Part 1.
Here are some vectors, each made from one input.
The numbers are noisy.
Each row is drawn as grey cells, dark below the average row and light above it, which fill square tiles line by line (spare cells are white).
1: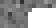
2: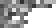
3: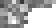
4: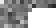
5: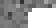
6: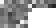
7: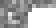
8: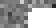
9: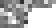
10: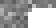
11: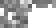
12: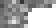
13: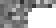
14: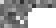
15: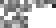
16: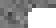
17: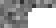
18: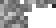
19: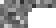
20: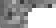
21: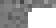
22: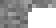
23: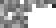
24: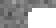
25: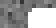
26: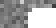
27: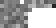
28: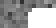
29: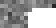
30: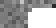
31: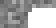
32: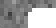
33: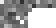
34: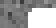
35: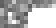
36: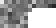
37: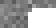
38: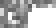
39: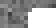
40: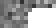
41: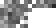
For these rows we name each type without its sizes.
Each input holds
a point on a line.
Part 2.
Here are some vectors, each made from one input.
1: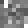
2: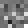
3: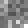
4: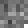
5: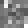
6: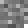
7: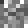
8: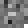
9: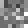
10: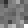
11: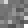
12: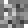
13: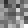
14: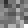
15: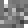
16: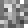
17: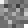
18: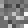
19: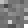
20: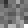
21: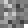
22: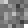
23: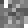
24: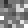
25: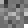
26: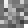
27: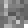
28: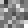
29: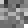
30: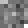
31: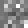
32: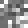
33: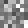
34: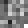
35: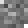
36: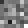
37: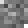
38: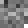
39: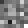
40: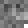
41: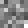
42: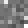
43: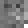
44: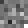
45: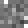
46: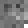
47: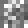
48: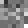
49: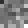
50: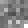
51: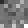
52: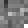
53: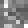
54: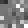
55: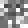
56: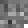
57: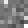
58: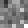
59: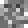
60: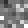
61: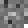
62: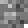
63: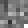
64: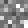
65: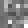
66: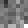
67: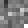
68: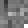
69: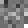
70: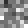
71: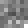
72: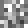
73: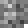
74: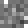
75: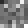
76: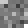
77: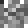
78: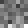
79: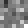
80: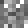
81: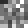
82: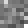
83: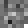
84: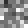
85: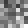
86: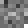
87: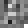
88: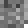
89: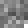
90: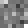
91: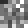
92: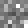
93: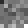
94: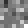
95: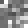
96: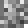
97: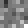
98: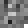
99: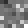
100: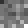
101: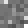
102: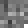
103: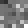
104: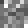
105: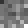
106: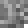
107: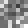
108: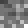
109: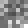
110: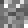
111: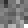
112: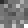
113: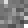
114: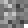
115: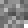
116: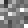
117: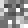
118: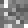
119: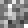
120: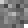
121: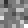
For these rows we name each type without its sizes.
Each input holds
three true/false values.
